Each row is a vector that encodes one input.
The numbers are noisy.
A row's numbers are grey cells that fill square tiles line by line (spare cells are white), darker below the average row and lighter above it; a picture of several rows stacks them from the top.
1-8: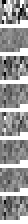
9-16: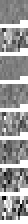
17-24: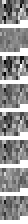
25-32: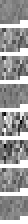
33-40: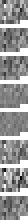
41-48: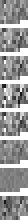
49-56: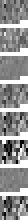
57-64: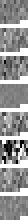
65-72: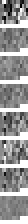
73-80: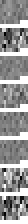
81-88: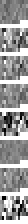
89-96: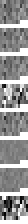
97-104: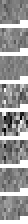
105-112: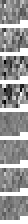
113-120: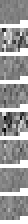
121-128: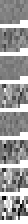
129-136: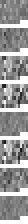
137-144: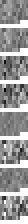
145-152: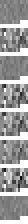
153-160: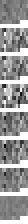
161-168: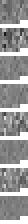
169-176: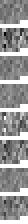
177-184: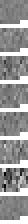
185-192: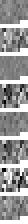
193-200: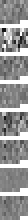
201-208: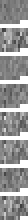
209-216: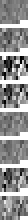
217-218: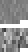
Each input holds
a point on a 7-point line, together with a list of up to three points on a 5-point line.
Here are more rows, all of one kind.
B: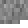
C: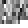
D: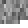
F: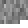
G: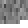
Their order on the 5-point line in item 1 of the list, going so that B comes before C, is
D, F, B, G, C.
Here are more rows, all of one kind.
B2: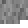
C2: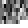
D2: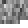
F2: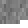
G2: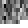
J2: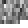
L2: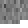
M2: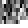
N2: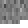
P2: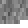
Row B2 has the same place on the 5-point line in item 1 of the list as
G2 and L2.
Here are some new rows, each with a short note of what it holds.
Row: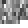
a point on a 7-point line, together with the empty list
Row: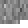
a point on a 7-point line, together with a list of one item
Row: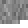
a point on a 7-point line, together with a list of two items
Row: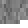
a point on a 7-point line, together with a list of two items
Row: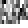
a point on a 7-point line, together with the empty list
